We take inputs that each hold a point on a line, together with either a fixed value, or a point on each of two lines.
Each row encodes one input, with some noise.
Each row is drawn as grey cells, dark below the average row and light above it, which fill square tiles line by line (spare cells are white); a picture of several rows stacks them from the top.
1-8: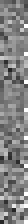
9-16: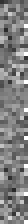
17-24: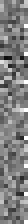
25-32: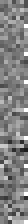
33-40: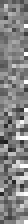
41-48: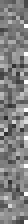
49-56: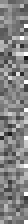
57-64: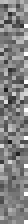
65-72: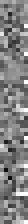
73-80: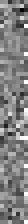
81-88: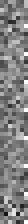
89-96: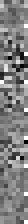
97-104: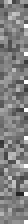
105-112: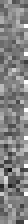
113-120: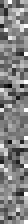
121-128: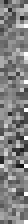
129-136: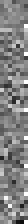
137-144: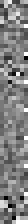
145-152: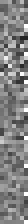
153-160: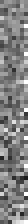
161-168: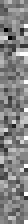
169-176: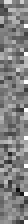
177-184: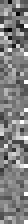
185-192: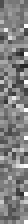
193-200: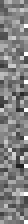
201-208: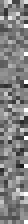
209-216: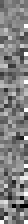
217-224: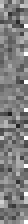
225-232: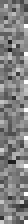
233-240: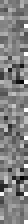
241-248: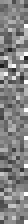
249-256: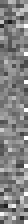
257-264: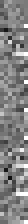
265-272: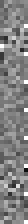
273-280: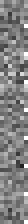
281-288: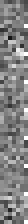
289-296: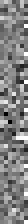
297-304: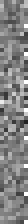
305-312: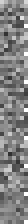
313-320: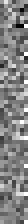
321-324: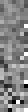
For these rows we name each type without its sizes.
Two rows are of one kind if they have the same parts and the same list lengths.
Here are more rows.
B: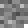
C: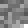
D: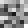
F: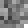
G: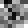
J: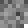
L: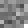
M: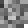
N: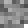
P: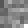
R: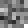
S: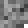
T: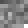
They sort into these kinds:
B, C, D, G, T
F, J, L, M, N, P, R, S

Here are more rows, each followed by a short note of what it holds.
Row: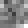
a point on a line
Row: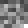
a point on each of three lines
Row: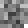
a point on a line
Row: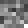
a point on each of three lines
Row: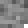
a point on each of three lines
